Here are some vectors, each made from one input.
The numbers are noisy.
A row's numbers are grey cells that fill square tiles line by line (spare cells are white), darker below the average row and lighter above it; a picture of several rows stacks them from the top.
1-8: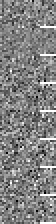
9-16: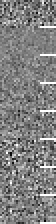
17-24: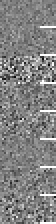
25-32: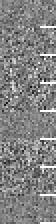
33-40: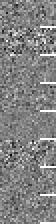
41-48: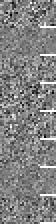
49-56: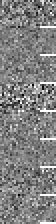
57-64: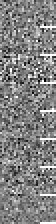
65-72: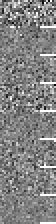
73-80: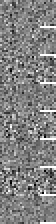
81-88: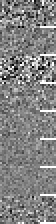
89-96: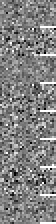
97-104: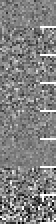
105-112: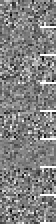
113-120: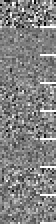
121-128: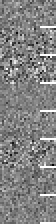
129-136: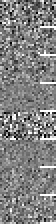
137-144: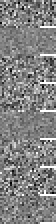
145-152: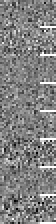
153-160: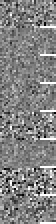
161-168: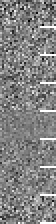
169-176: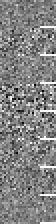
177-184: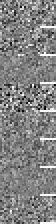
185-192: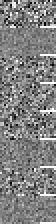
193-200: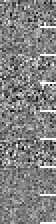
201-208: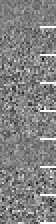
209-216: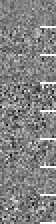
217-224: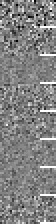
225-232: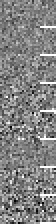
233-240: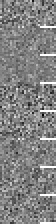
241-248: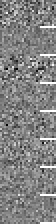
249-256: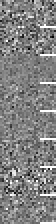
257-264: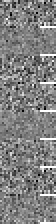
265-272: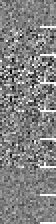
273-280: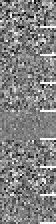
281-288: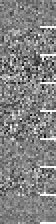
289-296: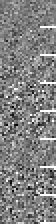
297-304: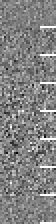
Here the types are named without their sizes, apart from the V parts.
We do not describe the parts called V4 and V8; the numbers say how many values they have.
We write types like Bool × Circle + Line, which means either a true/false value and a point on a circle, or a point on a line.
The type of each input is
Bool × Tree × V4 × V8.
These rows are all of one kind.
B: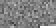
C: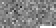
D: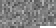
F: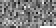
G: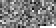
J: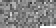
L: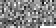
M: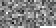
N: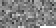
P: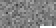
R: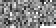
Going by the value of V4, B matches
G, L and P.
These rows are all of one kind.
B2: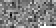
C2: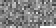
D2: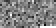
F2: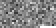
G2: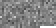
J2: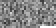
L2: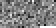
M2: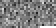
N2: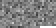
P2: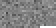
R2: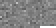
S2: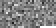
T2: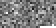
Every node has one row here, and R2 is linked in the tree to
G2 and P2.
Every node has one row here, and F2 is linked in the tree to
J2 and L2.
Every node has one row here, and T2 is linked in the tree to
N2 and S2.
